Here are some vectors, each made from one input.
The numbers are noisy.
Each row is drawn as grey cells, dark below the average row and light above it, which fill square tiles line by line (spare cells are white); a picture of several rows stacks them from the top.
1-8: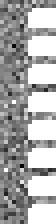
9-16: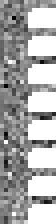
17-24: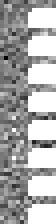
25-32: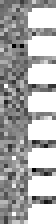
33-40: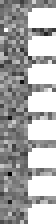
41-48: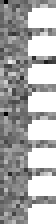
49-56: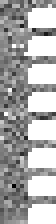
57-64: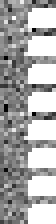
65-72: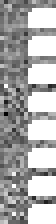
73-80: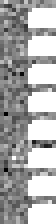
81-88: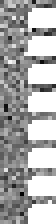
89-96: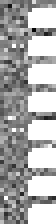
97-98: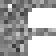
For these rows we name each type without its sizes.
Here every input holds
a label, together with either a point on a circle, or three true/false values.
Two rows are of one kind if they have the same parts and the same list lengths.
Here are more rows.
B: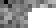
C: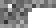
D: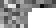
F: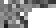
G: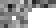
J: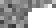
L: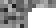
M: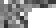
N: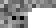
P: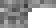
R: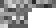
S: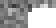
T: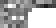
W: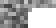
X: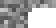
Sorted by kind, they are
B, C, J, L, N, P, S, W, X
D, F, G, M, R, T

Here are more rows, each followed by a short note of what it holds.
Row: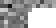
a label and three true/false values
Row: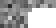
a label and three true/false values
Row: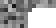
a label and three true/false values
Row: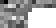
a point on a circle and a label
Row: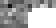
a label and three true/false values
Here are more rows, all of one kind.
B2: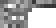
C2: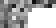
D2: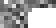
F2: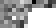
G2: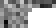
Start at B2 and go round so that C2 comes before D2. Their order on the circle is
B2, F2, C2, G2, D2.
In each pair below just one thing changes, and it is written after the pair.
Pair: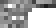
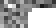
the place on the circle
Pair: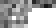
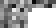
the label
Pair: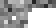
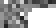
the place on the circle
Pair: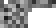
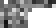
the place on the circle
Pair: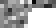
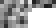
the place on the circle
